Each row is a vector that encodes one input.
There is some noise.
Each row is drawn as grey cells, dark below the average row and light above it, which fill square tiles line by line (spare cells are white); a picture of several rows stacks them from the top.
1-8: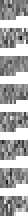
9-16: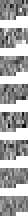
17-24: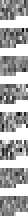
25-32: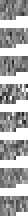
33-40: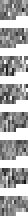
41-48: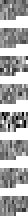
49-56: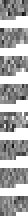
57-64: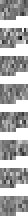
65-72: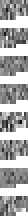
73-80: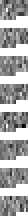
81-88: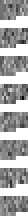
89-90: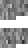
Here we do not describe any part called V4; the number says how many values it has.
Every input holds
a list of up to two items, each a true/false value and a value of V4.
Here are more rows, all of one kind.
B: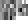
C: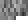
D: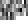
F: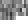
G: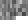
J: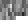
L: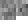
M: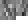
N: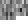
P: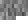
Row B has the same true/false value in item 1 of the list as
J, L and M.
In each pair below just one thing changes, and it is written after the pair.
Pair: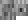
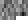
the true/false value in item 2 of the list
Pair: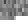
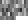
the true/false value in item 2 of the list
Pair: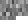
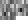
the value of V4 in item 1 of the list
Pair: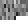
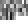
the value of V4 in item 1 of the list
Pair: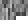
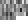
the value of V4 in item 1 of the list
